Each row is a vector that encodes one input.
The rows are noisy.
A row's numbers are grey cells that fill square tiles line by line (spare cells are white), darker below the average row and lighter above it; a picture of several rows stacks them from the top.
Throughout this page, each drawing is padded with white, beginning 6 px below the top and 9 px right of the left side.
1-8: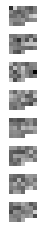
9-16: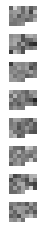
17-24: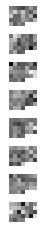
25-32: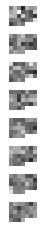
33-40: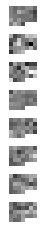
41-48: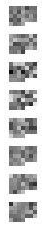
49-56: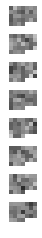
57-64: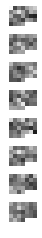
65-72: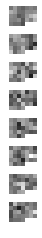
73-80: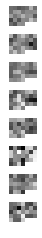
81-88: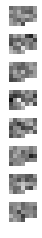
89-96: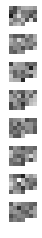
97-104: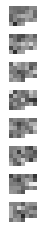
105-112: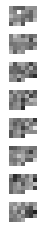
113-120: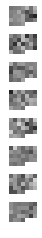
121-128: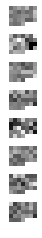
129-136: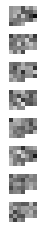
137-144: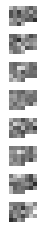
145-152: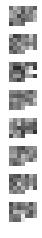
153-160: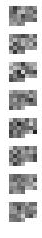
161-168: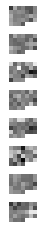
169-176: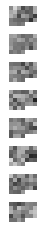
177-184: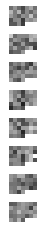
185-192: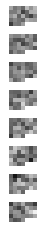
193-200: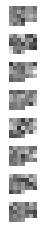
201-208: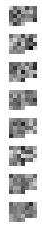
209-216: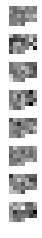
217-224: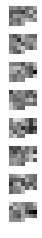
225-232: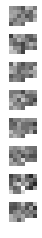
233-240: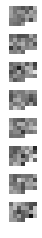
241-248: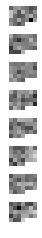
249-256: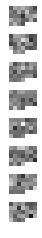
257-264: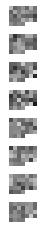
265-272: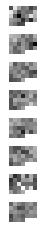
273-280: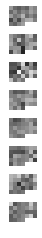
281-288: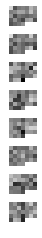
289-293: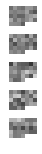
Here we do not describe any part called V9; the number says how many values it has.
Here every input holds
one of 10 labels, together with a list of up to two items, each a true/false value and a value of V9.
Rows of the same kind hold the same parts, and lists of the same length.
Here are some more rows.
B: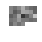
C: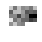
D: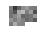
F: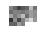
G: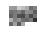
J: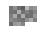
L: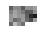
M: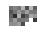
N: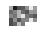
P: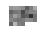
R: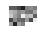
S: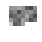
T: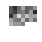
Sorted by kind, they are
B, L, P, R, S
C, D, G, J, T
F, M, N

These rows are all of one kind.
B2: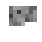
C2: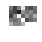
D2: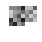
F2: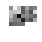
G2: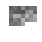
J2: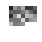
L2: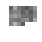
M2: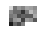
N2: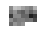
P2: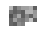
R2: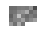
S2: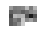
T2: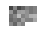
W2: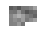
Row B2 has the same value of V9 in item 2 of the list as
C2, G2, J2 and W2.
